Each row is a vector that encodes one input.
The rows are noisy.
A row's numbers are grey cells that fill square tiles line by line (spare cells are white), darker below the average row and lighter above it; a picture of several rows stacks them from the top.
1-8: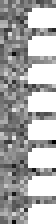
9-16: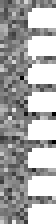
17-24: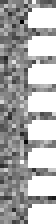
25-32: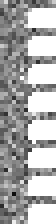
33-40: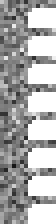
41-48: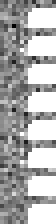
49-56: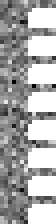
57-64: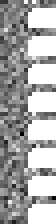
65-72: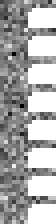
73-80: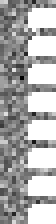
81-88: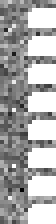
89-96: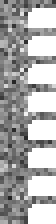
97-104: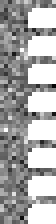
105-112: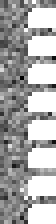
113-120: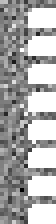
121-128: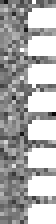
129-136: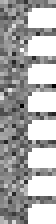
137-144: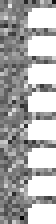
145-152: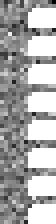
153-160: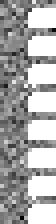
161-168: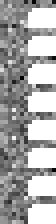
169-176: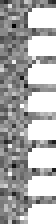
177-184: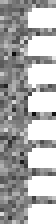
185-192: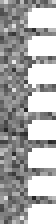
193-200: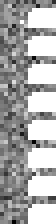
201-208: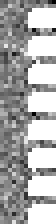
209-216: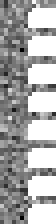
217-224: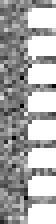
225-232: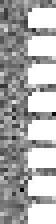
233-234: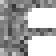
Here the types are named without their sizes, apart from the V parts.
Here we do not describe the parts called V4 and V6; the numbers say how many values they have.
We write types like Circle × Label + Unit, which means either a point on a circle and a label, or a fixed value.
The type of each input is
(Label × V6 + Line) × (Line + V4).
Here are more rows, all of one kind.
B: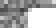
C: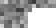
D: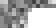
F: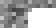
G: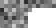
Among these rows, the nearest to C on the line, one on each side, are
B and D.
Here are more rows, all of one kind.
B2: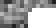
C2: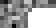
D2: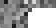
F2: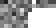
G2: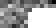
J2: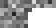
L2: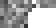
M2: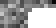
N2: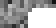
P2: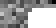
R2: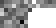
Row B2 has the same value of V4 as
D2, L2 and N2.
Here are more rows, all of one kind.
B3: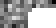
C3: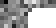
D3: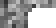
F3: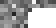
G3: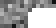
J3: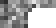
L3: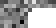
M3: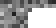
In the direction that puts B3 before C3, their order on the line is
B3, G3, M3, L3, C3, F3, J3, D3.
